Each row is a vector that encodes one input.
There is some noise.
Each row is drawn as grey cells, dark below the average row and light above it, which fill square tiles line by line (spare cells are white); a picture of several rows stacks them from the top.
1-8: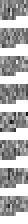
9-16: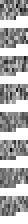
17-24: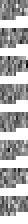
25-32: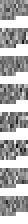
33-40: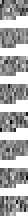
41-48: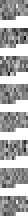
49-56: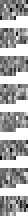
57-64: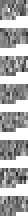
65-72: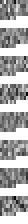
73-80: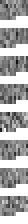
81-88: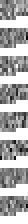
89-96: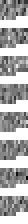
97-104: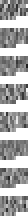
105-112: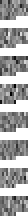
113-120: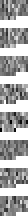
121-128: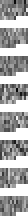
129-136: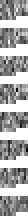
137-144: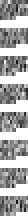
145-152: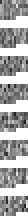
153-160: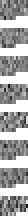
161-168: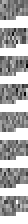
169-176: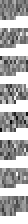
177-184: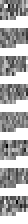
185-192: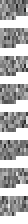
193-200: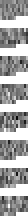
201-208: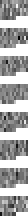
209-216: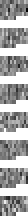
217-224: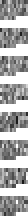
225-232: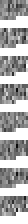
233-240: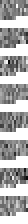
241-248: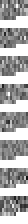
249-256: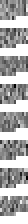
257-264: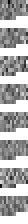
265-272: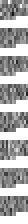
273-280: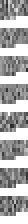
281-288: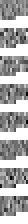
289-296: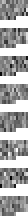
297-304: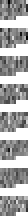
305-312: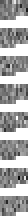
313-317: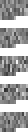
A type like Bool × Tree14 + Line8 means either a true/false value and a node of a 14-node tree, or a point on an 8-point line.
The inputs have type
(Bool × Bool × Bool + Label9) × (Label12 + Line9) × Line9.
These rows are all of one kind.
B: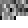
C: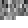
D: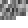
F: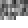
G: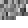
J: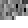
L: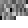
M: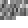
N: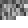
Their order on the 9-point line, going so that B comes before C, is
B, N, L, J, F, C, M, G, D.
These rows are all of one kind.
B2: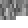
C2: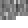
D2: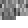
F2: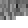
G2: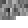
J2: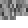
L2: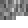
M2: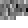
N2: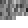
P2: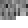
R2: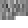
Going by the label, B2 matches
F2, G2 and P2.
